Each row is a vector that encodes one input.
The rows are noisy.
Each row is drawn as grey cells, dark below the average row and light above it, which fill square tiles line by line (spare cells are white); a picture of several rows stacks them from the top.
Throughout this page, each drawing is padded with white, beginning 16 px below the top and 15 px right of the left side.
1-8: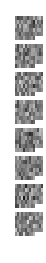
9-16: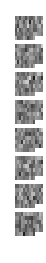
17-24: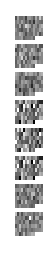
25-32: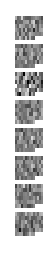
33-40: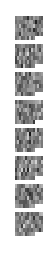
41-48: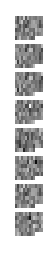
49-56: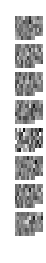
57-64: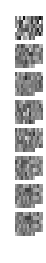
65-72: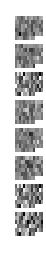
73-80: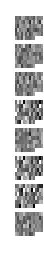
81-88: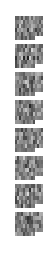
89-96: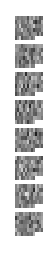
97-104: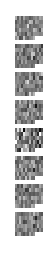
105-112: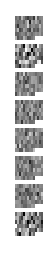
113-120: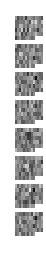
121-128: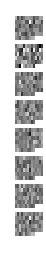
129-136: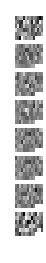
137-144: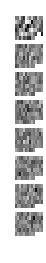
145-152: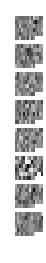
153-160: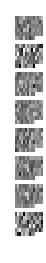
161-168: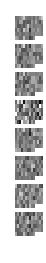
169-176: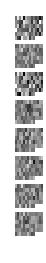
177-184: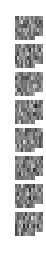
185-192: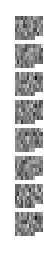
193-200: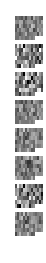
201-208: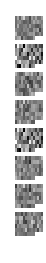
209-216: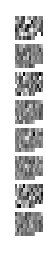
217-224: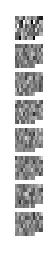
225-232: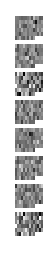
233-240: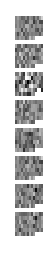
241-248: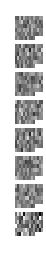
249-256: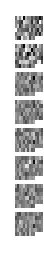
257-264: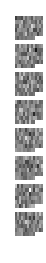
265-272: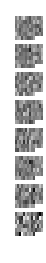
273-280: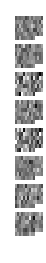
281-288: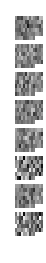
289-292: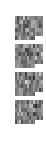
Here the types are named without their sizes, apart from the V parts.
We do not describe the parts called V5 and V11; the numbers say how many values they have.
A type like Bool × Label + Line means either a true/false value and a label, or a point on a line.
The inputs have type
Circle × V11 + Line + (Tree + Unit) × V5.
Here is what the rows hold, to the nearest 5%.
About 40% of them hold a point on a circle and a value of V11. About 15% of them hold a point on a line. The rest hold a value of V5, together with either a fixed value, or a node of a tree.
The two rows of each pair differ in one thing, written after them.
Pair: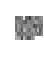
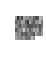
the place on the circle
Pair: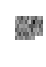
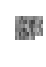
the value of V11
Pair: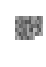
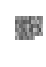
the value of V11
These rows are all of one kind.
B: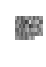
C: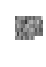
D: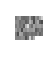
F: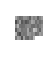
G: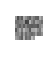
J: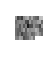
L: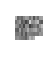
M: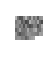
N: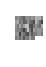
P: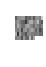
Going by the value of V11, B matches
C, D, L and P.
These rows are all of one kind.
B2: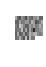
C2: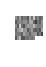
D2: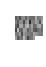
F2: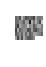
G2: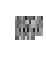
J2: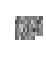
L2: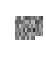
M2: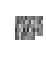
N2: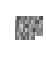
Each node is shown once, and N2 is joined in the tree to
B2.
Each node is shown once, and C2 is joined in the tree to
J2.
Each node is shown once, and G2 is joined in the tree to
L2.
